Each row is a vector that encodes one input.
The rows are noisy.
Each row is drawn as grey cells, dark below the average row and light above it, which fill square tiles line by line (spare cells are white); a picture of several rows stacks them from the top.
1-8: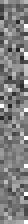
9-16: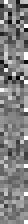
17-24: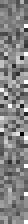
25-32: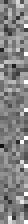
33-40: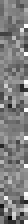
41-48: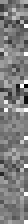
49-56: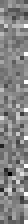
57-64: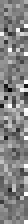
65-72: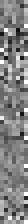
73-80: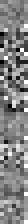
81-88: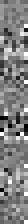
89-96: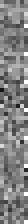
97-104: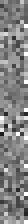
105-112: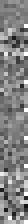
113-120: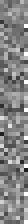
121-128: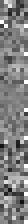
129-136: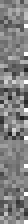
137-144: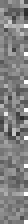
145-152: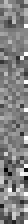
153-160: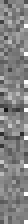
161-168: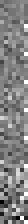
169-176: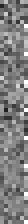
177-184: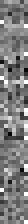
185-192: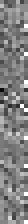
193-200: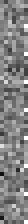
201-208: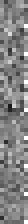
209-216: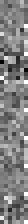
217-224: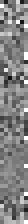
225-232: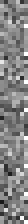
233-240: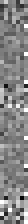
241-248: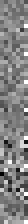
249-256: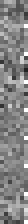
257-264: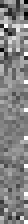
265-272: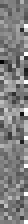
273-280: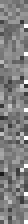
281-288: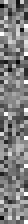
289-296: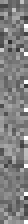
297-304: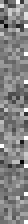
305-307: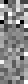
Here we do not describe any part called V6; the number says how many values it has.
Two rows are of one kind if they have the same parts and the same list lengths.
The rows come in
2 kinds.
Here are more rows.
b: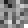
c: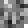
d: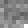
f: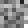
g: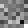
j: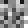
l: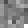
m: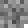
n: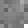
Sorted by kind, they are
b, f, g, j, m
c, d, l, n

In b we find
a point on a 12-point line.
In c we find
a point on a 12-point line, a true/false value and a value of V6.
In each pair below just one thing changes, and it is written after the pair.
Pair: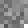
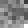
the true/false value
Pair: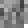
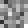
the value of V6
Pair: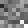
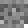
the true/false value
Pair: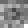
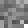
the true/false value
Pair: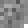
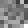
the value of V6
